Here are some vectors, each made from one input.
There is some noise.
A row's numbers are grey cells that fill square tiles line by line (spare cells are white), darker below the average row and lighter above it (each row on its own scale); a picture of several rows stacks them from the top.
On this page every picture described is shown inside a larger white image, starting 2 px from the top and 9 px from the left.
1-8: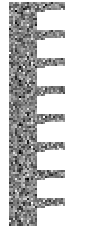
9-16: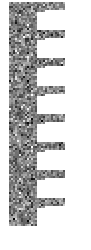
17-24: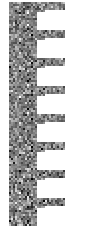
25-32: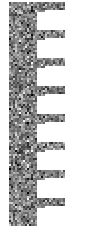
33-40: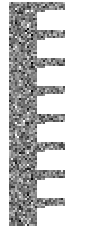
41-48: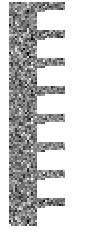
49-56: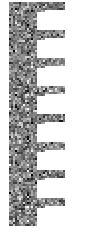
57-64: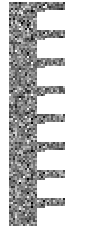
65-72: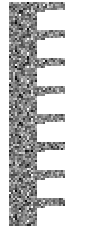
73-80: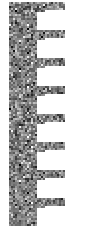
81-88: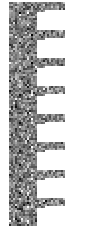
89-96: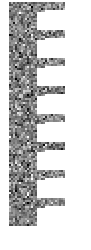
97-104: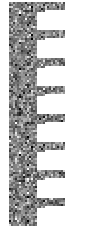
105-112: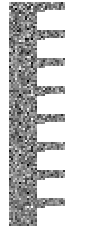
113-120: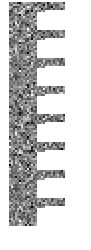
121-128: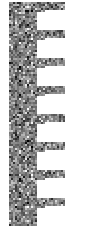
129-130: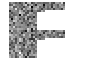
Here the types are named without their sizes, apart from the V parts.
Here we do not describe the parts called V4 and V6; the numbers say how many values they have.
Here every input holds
a true/false value, together with either a node of a tree and a value of V4, or a value of V6.
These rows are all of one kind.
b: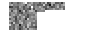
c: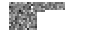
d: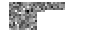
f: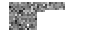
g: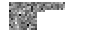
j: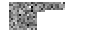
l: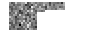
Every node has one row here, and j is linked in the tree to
b and g.
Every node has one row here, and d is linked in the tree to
b and f.
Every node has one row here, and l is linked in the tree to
c.
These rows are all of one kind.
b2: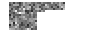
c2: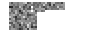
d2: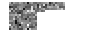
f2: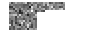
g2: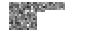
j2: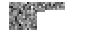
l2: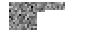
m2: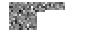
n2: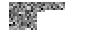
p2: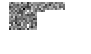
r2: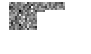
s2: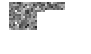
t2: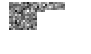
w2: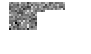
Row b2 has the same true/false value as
l2, n2 and s2.
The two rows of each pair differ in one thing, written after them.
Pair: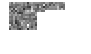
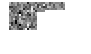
the node of the tree
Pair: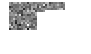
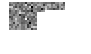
the true/false value
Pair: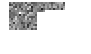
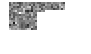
the node of the tree
